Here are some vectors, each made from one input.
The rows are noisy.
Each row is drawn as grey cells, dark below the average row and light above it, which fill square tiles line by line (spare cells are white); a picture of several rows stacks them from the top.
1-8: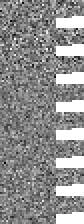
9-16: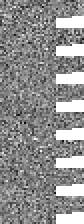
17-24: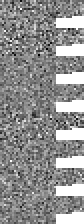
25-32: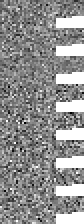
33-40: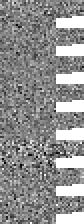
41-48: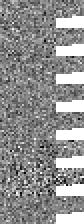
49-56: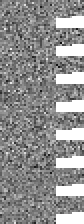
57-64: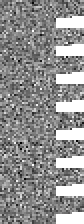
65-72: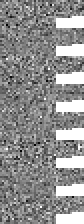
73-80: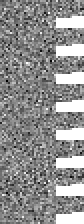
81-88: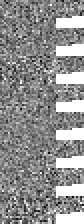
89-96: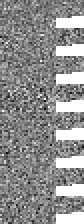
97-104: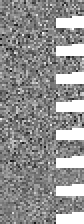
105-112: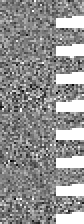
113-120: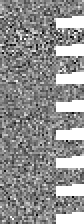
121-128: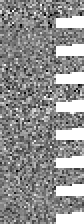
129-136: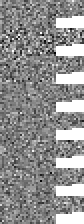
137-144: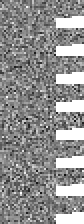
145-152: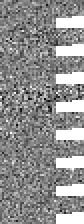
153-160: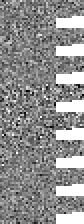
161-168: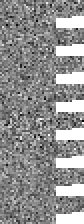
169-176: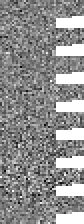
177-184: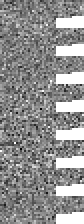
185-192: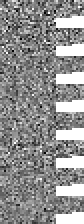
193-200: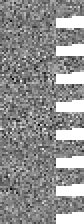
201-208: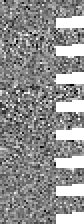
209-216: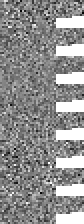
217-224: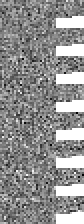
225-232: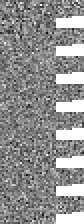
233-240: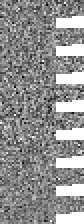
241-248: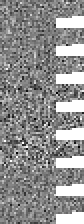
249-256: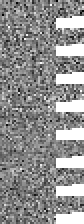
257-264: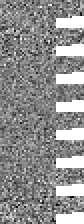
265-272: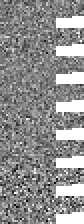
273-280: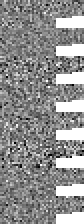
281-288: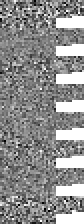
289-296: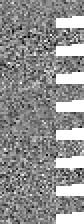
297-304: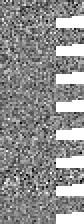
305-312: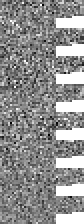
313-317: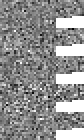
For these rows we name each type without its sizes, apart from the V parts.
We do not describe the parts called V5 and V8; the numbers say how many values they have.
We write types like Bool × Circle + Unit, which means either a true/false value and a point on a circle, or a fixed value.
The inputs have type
(Circle × (Tree + Unit) + V8) × (Circle + V5).
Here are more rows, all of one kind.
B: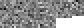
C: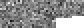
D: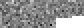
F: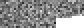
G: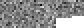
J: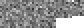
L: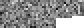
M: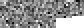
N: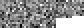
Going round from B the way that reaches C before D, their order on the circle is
B, N, G, L, C, J, D, F, M.
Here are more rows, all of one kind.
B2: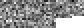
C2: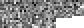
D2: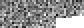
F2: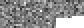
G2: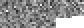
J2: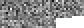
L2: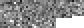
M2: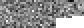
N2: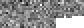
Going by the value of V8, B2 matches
G2 and M2.
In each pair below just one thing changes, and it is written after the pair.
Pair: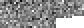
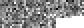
the value of V8
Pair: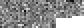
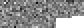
the value of V8
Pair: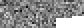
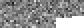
the place on the circle
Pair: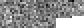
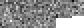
the value of V8
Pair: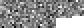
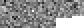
the value of V8
